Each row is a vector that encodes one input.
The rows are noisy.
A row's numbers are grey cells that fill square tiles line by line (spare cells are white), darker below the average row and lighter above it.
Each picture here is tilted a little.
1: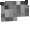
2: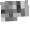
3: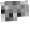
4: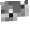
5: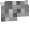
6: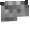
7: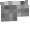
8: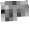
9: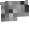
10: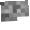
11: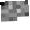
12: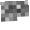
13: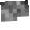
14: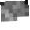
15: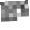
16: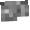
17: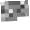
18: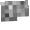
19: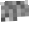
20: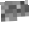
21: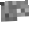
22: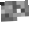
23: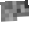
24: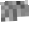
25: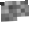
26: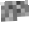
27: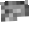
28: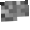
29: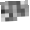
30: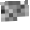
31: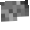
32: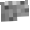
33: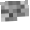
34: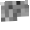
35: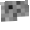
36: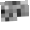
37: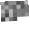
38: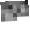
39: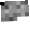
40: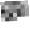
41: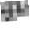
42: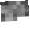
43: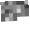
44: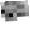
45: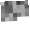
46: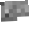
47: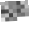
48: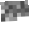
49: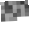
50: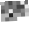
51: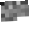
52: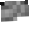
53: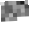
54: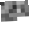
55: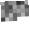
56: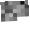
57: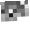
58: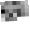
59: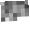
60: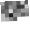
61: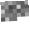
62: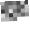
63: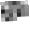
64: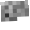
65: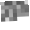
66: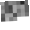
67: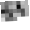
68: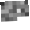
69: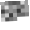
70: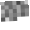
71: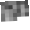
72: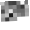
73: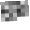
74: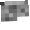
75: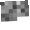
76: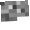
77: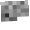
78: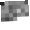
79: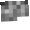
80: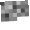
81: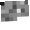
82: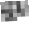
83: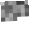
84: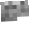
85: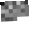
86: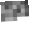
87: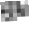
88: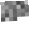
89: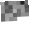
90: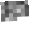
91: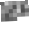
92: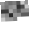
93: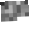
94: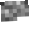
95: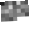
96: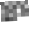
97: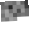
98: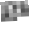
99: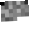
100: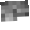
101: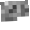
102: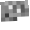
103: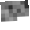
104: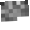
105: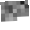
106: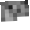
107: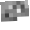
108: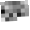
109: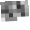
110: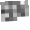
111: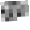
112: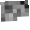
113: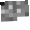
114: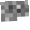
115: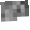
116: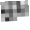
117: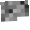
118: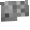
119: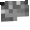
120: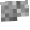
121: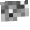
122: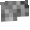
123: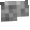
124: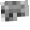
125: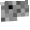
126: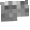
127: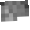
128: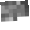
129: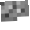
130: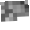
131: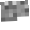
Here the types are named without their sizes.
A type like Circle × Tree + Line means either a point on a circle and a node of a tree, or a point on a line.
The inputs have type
Bool × Bool × Bool × Bool × Circle + Line × Tree.
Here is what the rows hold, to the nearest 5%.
About 75% of them hold a point on a circle and four true/false values. The rest hold a point on a line and a node of a tree.
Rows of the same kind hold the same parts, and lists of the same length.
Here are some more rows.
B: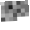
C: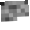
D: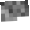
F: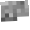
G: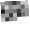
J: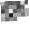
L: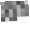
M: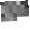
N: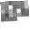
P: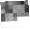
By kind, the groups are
B, C, D, F, L, M, N, P
G, J

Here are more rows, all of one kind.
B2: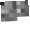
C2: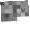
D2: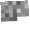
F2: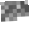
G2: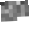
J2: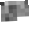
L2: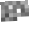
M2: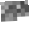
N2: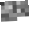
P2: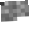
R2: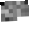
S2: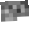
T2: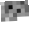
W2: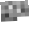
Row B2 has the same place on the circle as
C2, J2, N2 and P2.
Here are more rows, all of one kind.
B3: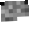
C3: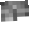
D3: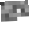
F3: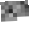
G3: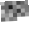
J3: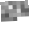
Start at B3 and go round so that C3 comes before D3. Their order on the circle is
B3, C3, F3, G3, J3, D3.
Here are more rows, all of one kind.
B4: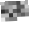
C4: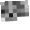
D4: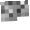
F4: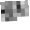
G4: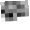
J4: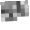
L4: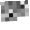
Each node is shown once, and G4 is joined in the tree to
C4.
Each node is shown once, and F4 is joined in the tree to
J4.
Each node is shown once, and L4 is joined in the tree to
D4.
